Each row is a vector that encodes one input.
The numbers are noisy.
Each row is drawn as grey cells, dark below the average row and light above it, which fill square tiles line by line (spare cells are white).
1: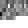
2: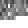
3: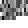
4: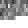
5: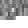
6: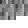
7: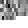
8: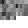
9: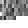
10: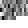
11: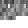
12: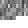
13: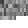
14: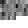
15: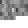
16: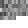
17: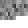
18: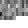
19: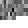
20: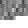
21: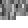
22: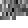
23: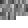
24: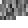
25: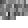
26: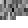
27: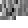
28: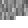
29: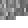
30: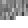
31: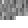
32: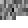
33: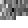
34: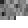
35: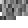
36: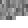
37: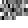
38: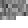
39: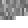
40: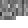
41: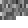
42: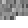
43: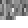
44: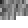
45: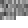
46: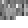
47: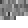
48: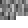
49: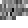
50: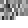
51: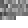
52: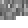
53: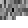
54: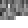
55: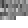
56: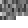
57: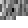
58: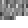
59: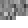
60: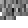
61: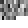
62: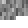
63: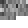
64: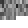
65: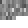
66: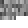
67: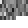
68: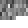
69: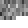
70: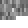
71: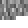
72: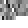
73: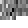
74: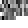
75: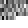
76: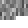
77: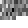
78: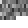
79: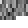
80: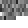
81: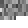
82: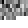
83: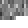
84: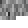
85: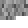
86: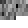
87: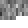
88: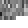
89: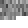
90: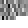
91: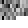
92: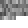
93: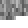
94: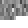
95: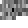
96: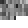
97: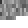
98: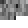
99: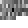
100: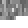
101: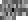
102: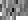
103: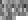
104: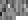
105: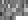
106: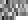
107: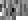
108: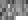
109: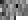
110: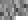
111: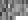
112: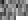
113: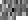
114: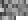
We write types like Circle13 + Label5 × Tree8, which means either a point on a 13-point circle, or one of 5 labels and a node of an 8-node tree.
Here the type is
Bool × (Line7 + Line11).
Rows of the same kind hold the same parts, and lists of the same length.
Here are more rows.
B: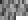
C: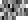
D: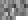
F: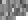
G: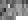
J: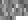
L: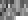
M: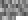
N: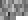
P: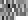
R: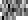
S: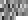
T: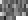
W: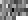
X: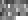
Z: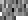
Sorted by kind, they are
B, D, F, G, J, L, M, N, P, S, X
C, R, T, W, Z

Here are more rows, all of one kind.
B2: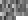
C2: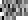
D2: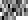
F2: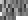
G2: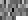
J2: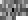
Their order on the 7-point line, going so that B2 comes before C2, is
B2, F2, C2, D2, J2, G2.
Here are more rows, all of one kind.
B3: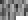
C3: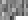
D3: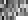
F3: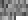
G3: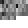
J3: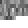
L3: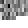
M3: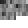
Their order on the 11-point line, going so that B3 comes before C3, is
F3, G3, M3, B3, L3, J3, C3, D3.
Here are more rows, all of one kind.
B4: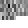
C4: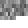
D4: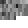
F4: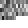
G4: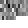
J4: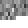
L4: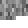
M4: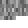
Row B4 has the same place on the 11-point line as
C4 and J4.
